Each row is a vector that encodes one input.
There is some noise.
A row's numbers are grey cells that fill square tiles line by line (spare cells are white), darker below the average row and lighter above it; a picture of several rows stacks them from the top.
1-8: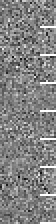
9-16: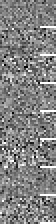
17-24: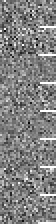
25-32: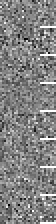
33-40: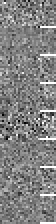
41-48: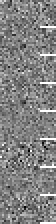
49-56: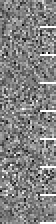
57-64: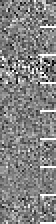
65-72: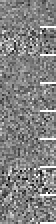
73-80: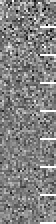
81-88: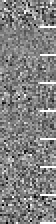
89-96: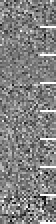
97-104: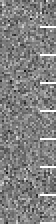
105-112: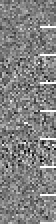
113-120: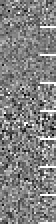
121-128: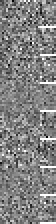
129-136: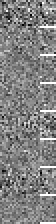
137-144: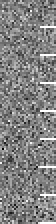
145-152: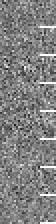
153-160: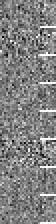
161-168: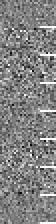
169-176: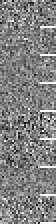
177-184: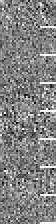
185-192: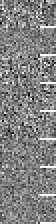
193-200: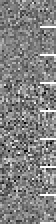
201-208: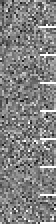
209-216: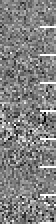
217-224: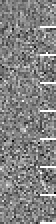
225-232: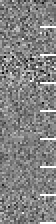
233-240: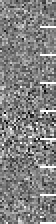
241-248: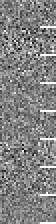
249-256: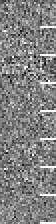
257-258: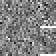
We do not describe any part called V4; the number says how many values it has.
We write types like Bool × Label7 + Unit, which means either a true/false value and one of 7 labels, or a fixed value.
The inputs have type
(Circle6 + Line9) × Tree9 + Tree8 + V4 × V4.
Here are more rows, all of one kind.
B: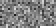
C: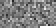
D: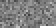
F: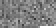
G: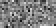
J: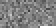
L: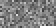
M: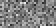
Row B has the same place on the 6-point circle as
D and F.
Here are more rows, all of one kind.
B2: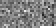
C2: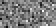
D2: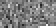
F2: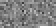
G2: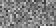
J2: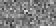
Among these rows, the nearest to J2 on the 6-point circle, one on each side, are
F2 and G2.
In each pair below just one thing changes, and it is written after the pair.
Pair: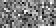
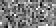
the place on the 6-point circle
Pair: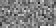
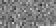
the place on the 6-point circle
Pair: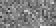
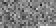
the node of the tree
